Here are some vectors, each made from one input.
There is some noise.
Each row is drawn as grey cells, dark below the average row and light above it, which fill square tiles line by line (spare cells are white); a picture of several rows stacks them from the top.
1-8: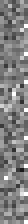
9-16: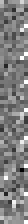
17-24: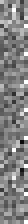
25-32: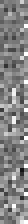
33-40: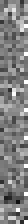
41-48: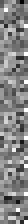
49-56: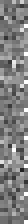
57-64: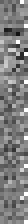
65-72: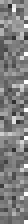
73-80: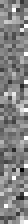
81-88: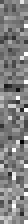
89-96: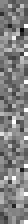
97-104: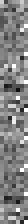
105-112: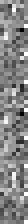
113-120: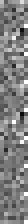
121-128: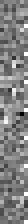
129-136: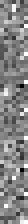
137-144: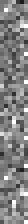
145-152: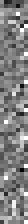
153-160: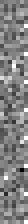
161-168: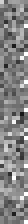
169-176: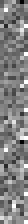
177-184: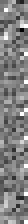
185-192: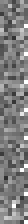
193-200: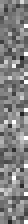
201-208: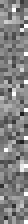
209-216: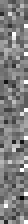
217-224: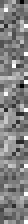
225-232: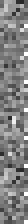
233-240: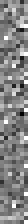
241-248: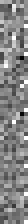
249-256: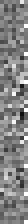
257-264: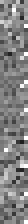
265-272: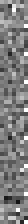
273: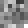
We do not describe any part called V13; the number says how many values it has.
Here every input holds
either a point on a 7-point line and a value of V13, or a list of up to two points on a 6-point line.
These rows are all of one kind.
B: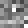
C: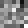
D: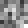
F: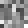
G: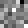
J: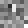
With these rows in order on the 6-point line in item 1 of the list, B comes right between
C and J.
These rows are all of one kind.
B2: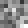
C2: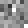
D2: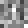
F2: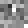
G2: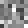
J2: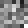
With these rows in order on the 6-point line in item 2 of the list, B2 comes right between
F2 and G2.
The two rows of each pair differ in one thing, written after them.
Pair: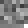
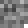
the value of V13
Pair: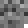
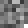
the value of V13
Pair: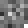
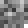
the place on the 7-point line
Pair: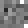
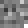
the place on the 7-point line
